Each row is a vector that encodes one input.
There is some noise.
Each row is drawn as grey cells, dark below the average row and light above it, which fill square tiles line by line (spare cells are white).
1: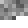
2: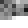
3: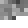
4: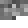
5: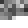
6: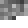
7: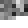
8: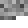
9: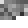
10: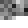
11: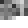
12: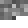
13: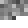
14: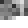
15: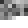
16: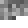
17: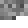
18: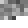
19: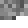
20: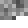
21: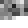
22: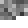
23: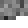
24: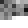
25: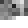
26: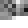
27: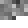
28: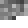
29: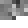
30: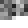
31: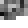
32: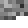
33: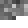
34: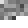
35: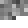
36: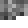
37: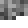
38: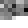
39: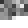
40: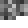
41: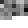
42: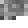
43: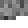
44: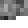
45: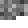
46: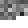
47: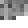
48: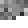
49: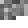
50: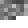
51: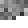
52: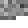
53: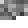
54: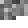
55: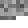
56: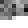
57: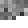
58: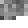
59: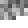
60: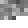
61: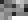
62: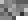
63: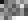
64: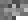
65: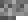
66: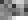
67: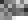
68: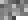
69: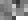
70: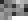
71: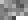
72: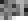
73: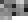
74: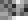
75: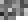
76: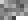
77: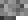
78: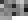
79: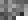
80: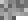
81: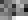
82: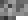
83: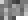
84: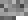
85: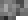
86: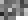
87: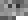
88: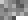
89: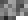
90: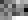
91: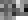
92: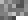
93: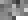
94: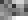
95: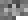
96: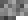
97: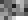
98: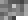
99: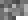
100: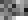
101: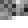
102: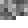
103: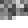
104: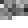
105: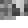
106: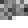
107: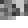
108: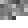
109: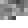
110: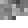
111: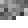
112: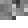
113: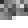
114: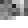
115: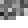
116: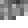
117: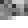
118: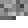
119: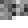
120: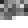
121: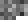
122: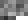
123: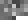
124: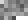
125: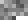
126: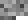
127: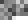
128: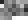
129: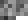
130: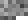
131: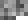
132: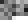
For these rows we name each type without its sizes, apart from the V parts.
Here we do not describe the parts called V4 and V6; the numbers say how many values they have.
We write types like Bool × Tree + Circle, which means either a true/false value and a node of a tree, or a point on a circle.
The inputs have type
List(Line) + V4 × V6.
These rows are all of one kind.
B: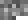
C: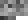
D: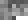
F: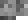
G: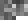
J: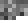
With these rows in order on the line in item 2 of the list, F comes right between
C and G.
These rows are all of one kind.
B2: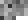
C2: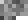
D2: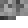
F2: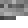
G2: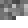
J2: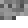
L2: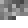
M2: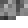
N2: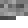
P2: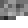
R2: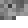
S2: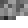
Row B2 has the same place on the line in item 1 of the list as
C2, J2 and R2.
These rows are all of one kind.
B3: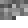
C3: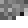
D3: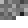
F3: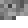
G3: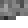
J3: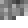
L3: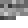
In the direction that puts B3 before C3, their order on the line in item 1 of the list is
G3, L3, F3, J3, B3, D3, C3.
